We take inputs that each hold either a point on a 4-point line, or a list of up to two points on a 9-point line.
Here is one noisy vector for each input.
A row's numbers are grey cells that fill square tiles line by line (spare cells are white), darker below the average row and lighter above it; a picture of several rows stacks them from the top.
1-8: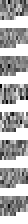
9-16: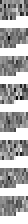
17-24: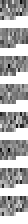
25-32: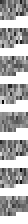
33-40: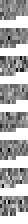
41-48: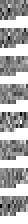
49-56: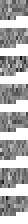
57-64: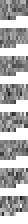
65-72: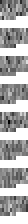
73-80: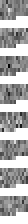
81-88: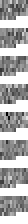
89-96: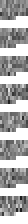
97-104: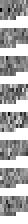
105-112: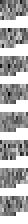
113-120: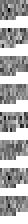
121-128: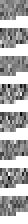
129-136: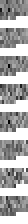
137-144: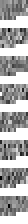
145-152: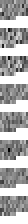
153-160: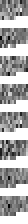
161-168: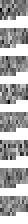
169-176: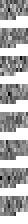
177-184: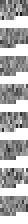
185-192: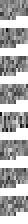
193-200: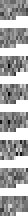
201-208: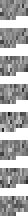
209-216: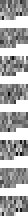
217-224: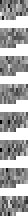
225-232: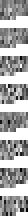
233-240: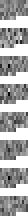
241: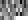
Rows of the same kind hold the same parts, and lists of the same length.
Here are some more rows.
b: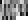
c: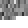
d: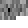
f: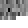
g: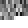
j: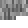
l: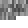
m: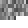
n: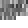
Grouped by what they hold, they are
b
c, f
d, j, l, m, n
g

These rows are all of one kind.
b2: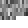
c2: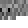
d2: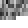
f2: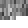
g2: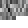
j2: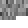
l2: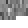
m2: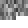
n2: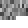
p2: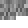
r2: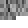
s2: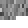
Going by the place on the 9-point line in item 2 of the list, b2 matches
j2 and l2.
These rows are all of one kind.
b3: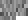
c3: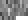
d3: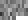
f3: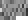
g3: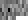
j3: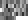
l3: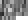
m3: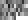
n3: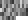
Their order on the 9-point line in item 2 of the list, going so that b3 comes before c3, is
m3, f3, b3, d3, l3, g3, n3, j3, c3.
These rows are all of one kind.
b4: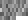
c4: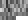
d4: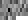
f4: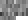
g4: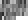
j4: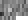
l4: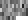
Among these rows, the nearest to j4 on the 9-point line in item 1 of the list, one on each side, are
f4 and l4.
